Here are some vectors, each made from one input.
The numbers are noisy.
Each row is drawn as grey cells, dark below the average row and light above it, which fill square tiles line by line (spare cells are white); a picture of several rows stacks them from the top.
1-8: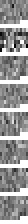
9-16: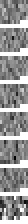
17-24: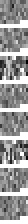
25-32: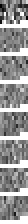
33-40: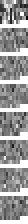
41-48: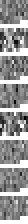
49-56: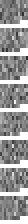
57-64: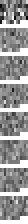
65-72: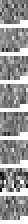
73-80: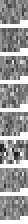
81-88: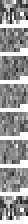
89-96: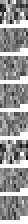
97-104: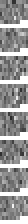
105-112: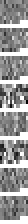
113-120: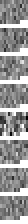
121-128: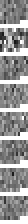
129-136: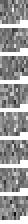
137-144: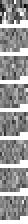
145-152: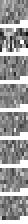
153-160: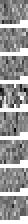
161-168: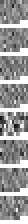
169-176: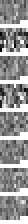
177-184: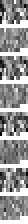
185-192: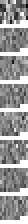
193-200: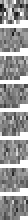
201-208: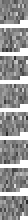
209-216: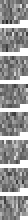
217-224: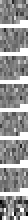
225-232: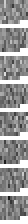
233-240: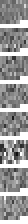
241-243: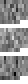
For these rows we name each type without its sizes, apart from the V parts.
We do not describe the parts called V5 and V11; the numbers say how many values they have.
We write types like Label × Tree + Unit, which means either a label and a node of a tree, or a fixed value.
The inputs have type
(Bool × Bool × Bool + V11) × Label + V5.
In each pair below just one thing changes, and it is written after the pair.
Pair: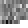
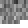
the label
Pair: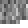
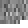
one of the three true/false values
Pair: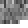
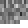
the label
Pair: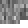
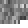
the label
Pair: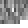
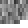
the label
